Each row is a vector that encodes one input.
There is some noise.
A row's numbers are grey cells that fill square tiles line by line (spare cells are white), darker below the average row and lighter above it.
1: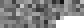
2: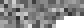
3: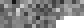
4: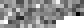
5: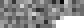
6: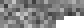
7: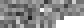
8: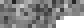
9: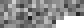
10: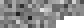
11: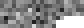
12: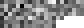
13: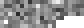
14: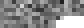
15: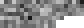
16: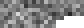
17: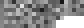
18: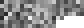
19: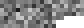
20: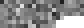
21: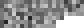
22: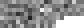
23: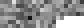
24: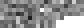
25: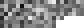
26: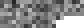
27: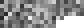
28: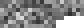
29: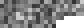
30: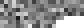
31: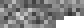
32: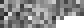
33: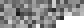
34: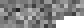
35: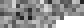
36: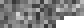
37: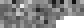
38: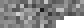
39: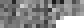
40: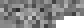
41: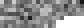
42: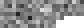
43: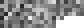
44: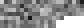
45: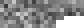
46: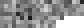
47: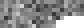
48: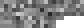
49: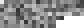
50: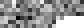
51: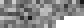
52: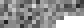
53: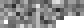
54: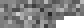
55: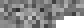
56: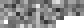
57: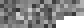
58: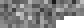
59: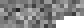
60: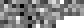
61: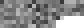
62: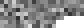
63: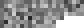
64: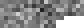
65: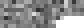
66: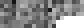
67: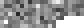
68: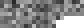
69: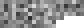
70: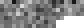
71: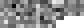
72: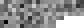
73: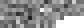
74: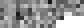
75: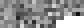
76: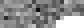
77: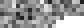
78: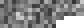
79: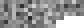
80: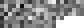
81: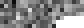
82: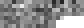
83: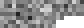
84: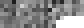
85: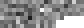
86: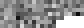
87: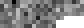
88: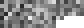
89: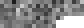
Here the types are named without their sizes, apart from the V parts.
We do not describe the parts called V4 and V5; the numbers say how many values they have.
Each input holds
either a value of V4 and a value of V5, or a list of items, each a point on each of two lines.
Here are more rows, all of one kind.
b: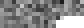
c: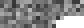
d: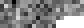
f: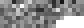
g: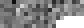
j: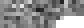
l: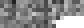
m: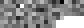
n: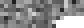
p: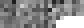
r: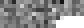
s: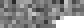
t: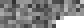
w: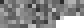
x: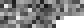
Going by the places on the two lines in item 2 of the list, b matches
g, p, r and w.
